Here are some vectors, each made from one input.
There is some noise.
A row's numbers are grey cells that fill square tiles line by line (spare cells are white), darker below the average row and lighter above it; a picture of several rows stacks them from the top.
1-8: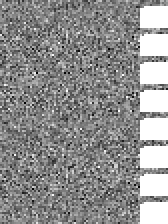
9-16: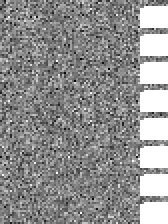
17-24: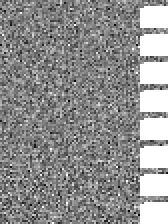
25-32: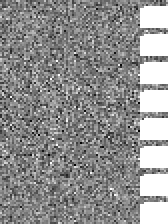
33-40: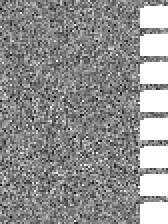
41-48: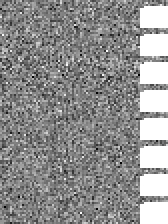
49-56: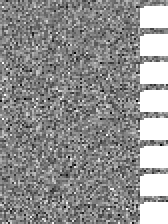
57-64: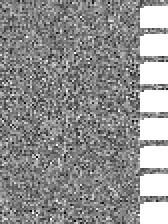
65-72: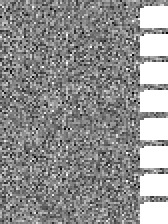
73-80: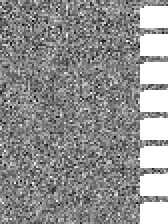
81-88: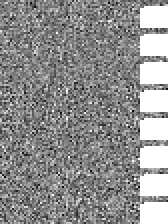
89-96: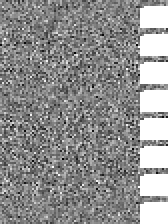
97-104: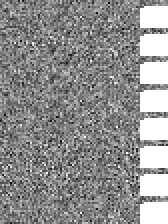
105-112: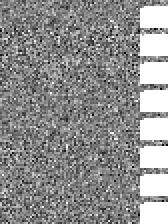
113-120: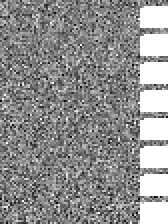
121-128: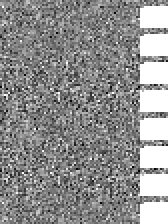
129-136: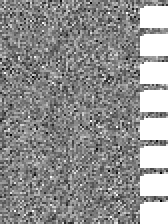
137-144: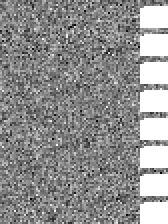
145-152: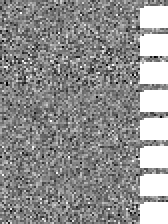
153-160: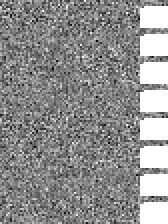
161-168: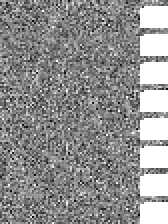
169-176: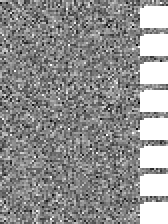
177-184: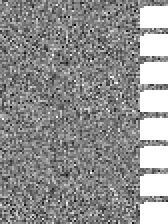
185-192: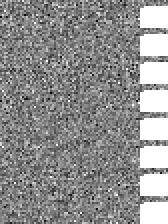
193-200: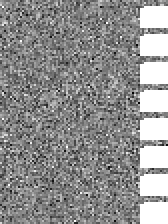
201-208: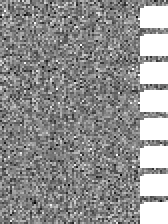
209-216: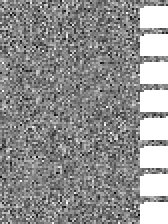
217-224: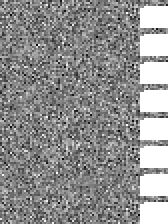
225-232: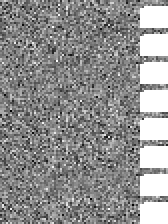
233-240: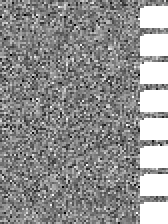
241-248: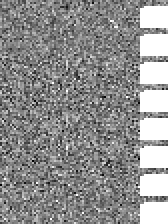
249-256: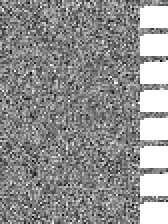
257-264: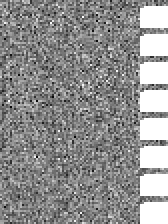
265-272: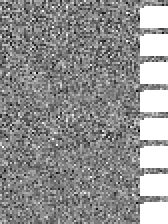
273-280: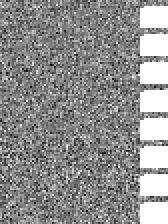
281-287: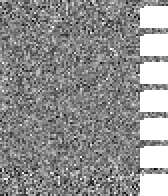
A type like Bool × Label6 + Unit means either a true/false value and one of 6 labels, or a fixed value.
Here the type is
(Circle11 + Unit) × Tree10 + List2(Circle5).
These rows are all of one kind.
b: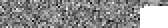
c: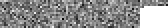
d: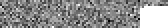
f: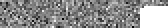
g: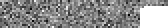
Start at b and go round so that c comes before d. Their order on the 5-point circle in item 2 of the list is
b, f, c, g, d.
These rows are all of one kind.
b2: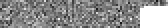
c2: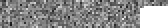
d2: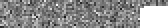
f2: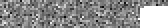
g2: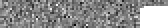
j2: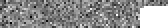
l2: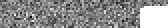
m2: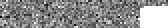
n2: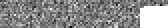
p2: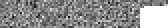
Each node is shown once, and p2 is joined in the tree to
n2.
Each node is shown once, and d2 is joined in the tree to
f2 and g2.
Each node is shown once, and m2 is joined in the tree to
f2.
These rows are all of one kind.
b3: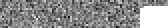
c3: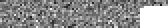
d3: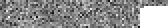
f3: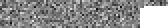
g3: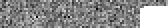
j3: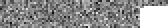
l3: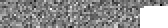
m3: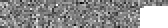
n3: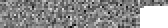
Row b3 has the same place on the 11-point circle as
j3 and n3.
